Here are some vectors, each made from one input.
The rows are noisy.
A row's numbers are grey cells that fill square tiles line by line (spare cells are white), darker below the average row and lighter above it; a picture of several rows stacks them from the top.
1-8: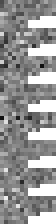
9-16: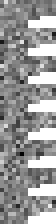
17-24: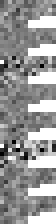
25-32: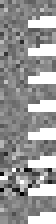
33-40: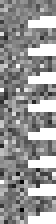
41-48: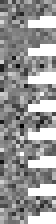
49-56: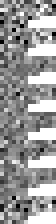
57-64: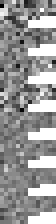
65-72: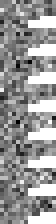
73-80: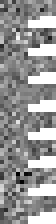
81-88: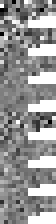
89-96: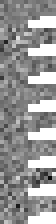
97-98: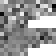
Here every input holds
a true/false value, together with a list of up to three points on a 5-point line.
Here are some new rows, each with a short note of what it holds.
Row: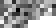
a true/false value, together with the empty list
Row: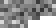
a true/false value, together with the empty list
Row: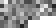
a true/false value, together with the empty list
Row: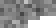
a true/false value, together with a list of one item
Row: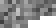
a true/false value, together with a list of one item
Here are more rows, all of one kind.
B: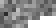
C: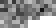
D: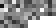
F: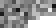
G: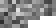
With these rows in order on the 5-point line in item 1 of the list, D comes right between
B and G.
